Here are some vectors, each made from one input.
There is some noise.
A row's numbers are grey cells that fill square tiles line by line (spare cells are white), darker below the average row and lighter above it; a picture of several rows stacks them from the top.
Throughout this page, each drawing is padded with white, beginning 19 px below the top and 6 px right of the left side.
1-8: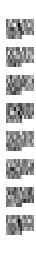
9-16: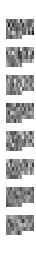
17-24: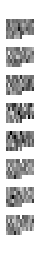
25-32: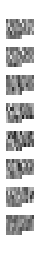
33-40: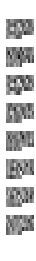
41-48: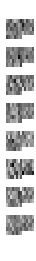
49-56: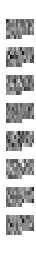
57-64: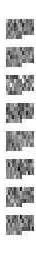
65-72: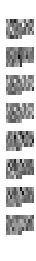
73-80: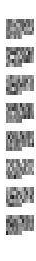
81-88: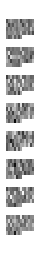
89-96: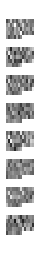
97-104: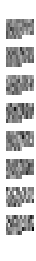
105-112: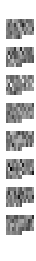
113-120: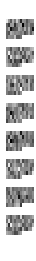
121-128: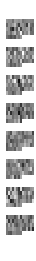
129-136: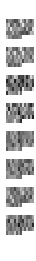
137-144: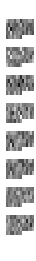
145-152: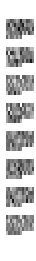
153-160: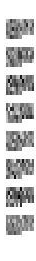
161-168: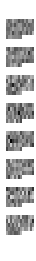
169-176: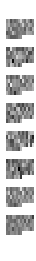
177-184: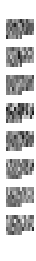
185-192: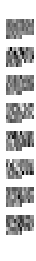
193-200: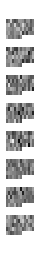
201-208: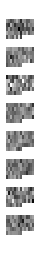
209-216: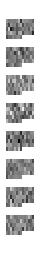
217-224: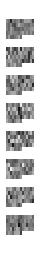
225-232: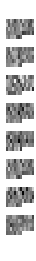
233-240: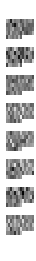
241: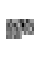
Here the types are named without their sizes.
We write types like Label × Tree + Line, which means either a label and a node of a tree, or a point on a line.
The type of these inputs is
List(Circle + Line).
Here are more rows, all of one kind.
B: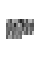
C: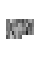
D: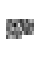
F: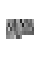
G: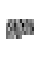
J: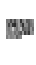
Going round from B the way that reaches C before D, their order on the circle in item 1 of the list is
B, C, D, J, F, G.
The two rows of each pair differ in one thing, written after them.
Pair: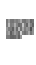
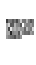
the place on the circle in item 2 of the list
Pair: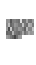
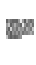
the place on the line in item 1 of the list
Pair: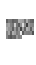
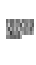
the place on the circle in item 2 of the list
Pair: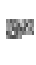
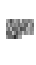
the place on the circle in item 2 of the list
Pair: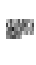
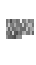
the place on the circle in item 2 of the list
